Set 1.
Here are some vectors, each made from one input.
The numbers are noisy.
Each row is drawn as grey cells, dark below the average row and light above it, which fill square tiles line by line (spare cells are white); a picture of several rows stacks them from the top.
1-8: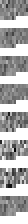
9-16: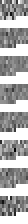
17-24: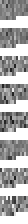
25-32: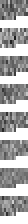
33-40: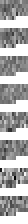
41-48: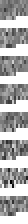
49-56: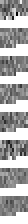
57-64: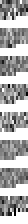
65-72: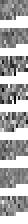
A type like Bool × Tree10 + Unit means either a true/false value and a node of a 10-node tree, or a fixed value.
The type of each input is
Circle6 + Unit.
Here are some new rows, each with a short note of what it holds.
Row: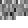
a fixed value
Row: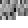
a fixed value
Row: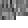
a point on a 6-point circle
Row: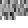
a fixed value
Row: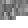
a point on a 6-point circle
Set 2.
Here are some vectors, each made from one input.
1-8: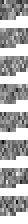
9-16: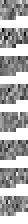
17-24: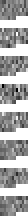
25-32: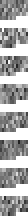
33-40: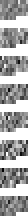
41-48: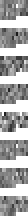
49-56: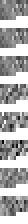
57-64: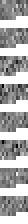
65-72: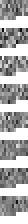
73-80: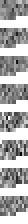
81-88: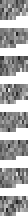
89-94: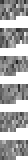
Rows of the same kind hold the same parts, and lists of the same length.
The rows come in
2 kinds.
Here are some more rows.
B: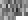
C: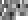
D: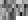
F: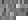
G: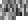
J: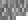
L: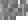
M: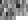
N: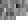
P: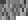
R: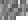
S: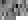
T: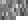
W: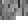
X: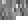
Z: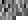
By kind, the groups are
B, G
C, D, F, J, L, M, N, P, R, S, T, W, X, Z

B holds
a fixed value.
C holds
three true/false values.
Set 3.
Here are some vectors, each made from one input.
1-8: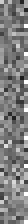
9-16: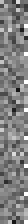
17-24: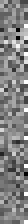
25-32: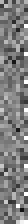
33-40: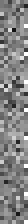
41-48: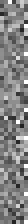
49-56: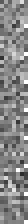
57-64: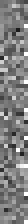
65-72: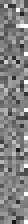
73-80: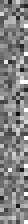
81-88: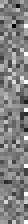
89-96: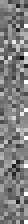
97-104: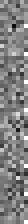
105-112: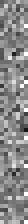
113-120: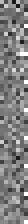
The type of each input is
Tree20 + Unit.
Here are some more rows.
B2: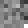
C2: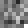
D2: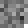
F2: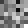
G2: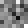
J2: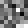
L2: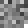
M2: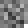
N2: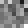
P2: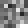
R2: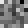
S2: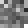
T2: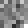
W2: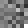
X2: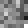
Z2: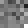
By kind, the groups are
B2, C2, D2, F2, G2, L2, M2, N2, R2, S2, T2, W2, X2, Z2
J2, P2

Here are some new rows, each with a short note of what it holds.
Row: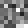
a fixed value
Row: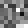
a fixed value
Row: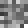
a node of a 20-node tree
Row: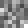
a node of a 20-node tree
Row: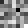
a node of a 20-node tree
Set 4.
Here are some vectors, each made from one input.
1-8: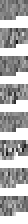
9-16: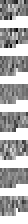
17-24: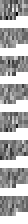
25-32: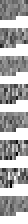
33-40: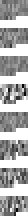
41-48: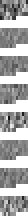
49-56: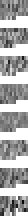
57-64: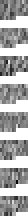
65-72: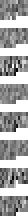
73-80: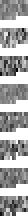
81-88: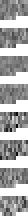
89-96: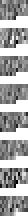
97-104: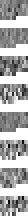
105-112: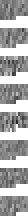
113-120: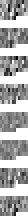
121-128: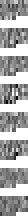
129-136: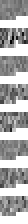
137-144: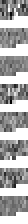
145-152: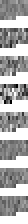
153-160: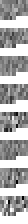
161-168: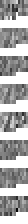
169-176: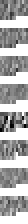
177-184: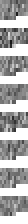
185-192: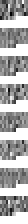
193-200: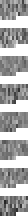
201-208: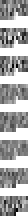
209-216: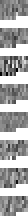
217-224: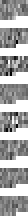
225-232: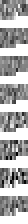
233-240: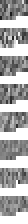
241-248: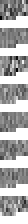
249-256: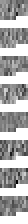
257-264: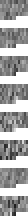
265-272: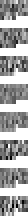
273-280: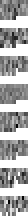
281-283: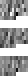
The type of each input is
Line7.
